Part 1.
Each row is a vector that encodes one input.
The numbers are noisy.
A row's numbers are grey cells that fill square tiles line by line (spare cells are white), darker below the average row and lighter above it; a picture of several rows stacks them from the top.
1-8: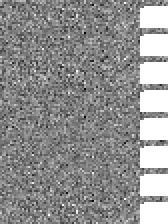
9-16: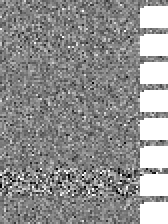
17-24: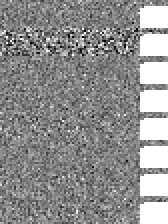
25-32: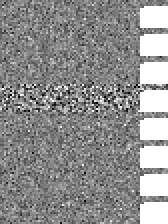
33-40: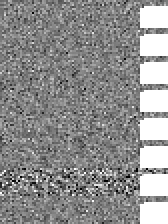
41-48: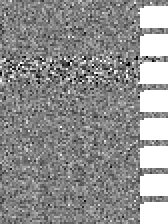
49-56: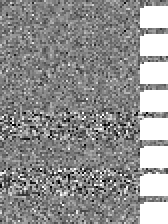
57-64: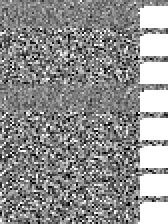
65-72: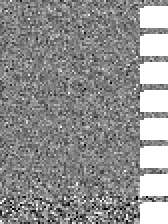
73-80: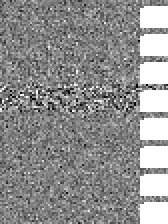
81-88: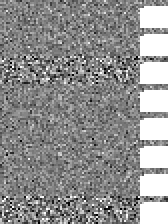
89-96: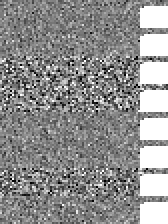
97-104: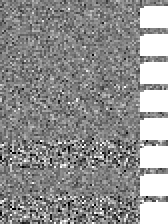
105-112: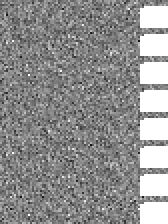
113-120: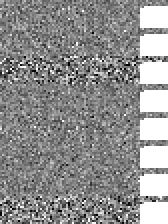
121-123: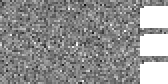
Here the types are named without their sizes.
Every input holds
either a point on a line and four true/false values, or a node of a tree.
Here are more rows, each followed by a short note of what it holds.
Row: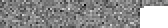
a point on a line and four true/false values
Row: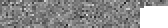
a point on a line and four true/false values
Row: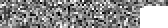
a node of a tree
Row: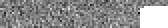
a point on a line and four true/false values
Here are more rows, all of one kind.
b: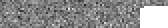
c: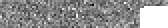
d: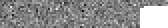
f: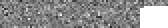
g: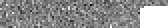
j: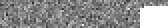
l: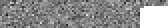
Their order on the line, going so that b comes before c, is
f, j, l, d, b, g, c.
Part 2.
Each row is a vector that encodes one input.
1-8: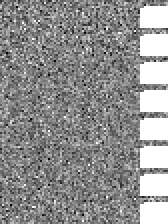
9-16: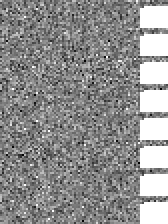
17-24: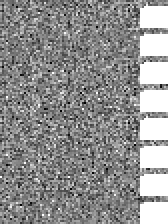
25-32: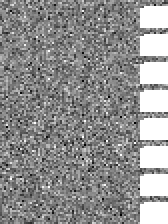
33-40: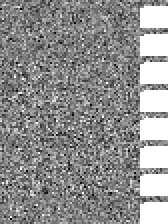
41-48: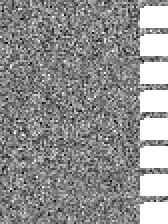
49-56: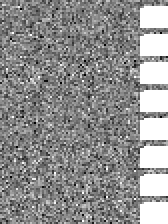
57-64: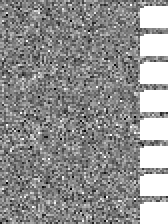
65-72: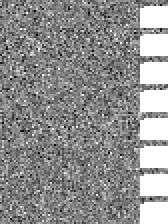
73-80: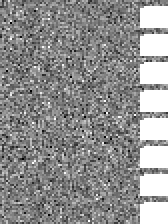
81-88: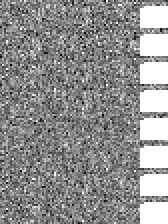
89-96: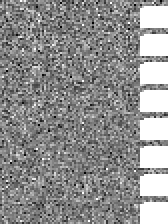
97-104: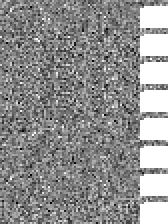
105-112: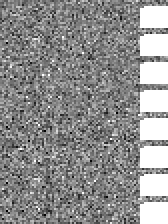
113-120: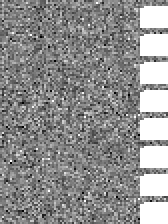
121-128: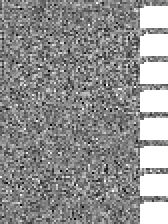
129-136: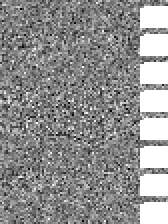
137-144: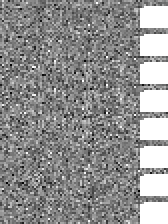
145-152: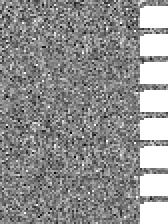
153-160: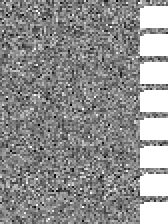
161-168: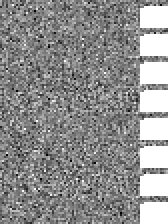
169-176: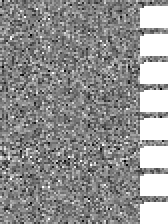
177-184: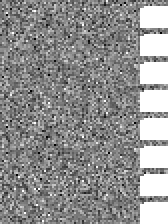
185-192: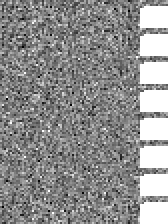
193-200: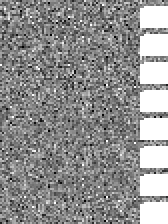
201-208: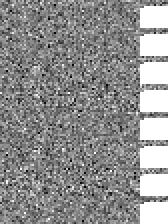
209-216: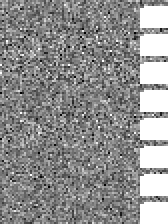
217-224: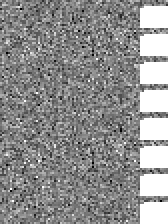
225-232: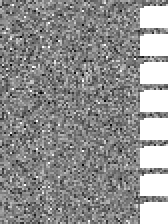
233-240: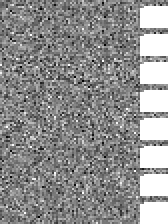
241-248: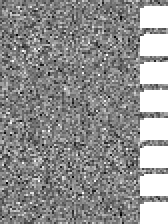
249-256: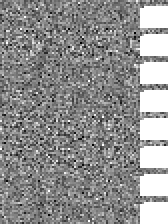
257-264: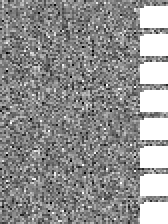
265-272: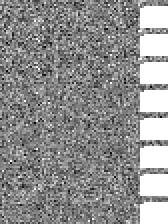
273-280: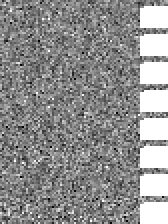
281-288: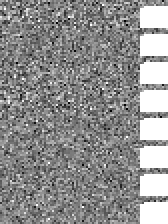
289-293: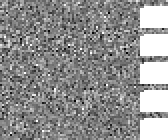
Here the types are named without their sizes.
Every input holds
either a point on a line, or a node of a tree, or four true/false values.
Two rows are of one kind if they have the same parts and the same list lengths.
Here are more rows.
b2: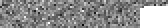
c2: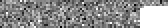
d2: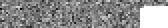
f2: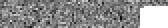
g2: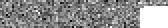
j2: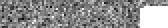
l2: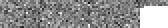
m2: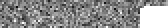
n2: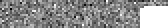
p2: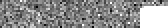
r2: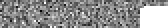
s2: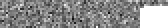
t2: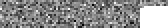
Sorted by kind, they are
b2, d2, f2, l2, s2
c2, g2, n2, p2, t2
j2, m2, r2

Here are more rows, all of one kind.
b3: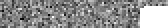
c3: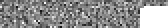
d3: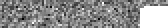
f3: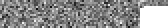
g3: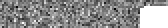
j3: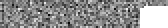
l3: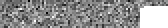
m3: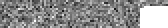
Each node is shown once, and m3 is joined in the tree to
d3, f3 and l3.
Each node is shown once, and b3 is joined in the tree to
d3 and j3.
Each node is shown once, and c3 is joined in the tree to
g3.
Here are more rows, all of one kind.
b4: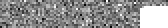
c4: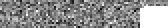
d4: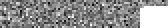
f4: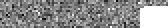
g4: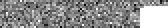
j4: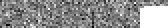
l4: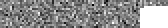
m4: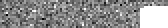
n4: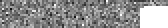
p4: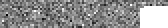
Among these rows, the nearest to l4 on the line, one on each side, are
c4 and f4.
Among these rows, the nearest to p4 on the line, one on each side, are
f4 and m4.
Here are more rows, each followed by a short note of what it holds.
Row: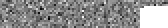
four true/false values
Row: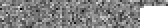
four true/false values
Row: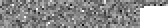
four true/false values
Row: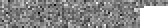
four true/false values
